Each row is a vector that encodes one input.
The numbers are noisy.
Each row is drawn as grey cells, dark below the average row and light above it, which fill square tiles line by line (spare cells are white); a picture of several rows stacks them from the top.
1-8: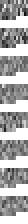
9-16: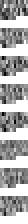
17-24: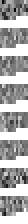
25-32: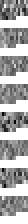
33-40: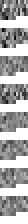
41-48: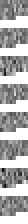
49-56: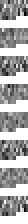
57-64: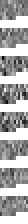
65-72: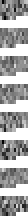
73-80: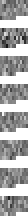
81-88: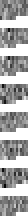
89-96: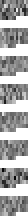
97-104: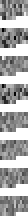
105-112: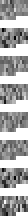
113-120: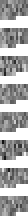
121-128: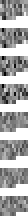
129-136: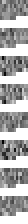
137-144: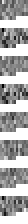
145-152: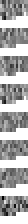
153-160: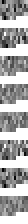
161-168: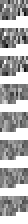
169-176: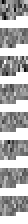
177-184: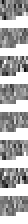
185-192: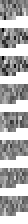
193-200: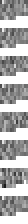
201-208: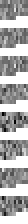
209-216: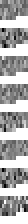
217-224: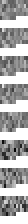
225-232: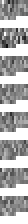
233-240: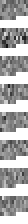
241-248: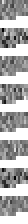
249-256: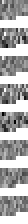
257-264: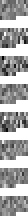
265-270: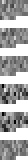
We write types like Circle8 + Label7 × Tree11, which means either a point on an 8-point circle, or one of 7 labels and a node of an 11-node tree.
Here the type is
Bool × (Circle16 + Unit) + Line9.
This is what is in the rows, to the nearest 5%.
About 35% of them hold a point on a 9-point line. The rest hold a true/false value, together with either a point on a 16-point circle, or a fixed value.
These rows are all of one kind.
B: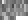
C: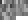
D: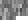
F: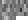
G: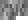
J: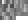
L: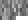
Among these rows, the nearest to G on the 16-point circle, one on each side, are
C and F.
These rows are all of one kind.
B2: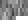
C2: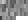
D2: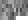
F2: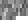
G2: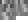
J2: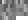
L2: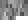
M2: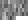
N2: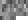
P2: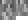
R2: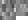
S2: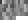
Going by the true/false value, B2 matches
D2, F2, L2 and M2.
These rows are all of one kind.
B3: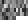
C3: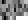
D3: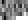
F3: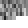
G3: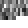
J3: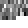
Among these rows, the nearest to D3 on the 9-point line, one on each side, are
C3 and F3.
